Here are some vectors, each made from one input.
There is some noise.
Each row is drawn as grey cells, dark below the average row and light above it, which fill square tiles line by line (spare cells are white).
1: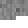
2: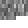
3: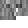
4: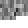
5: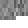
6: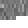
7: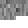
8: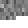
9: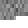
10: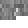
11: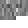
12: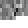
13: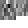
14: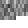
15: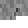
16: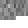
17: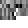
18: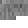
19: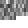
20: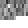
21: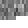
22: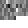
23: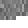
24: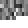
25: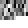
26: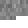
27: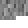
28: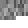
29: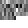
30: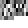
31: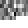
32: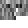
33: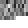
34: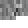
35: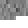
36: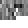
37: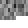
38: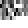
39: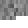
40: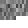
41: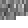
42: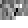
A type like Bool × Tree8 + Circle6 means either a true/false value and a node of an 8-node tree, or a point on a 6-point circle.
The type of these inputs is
(Bool × Bool × Bool + Unit) × Line4.
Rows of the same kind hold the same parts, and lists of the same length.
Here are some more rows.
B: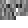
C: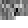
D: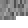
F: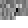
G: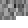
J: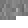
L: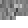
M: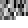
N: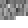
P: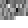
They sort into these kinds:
B, D, F, G, J, L, M, N, P
C

